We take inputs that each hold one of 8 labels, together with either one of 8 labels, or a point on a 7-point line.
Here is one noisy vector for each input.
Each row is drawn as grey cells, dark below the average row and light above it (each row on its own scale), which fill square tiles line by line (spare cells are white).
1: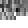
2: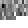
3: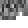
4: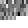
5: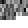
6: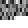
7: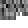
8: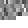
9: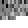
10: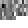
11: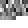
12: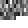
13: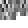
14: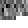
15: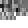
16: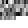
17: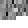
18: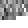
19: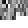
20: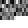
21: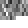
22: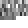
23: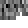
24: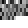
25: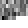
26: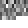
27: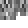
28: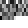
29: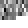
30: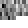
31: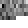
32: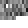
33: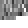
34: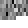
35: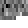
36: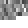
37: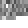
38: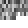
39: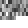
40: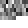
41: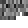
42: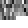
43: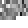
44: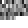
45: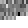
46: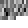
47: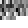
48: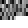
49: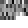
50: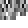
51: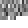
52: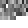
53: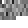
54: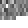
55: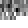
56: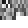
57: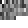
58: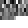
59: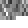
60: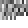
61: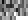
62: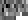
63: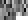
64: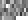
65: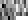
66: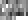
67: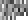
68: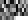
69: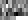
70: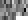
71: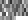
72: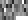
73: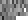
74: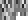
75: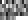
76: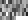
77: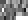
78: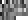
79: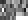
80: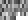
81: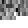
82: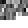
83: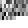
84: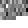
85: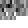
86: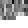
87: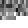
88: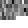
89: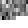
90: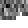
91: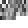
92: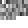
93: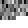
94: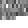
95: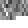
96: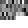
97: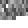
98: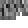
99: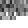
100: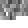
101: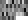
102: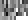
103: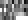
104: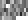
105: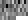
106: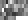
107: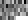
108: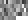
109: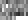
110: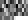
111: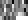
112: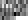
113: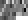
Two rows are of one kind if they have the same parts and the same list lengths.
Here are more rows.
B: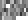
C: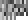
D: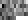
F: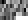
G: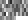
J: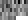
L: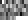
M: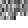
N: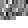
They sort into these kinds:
B, C, D, L, N
F, G, J, M

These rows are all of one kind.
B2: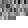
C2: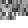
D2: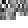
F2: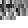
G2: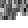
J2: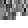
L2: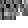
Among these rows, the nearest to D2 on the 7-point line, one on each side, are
C2 and F2.
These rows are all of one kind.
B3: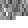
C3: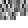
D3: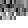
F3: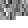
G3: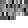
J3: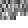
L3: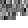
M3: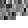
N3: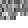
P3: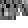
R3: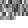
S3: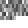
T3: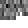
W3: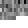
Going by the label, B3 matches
F3, R3 and S3.
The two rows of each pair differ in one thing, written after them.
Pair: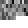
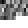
the label
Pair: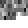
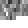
the label
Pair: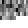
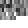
the place on the 7-point line
